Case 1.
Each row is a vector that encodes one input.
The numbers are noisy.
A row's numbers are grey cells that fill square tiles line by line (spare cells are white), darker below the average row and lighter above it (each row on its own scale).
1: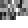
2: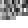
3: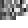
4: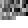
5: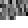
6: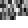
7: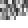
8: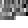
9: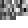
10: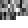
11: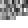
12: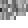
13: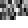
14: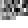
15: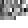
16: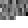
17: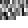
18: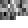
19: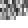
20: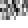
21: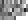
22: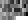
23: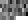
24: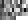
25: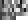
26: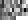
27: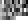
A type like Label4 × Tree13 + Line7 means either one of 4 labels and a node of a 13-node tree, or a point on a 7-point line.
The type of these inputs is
Line5.
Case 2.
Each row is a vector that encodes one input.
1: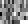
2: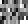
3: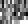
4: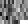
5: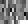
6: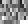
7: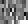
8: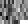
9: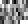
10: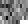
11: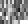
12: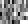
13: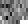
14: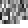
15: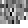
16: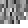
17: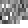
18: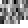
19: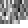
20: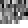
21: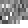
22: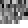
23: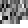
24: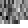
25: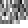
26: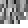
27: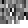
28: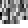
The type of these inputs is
Bool × Bool × Bool.
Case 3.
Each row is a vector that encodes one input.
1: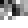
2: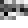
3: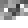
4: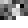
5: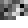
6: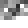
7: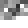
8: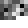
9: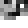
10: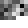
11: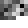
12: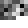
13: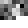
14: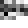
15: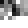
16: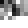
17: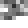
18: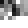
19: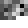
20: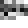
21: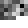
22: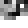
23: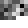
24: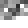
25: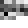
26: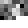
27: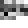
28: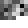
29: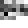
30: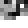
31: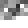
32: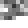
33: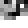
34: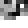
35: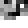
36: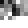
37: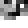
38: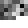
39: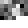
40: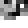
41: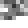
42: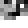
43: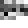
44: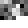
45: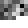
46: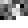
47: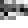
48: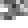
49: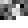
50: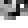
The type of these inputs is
Line7.
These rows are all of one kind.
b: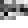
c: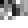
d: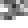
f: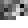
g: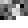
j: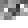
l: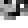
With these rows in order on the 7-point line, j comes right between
d and l.
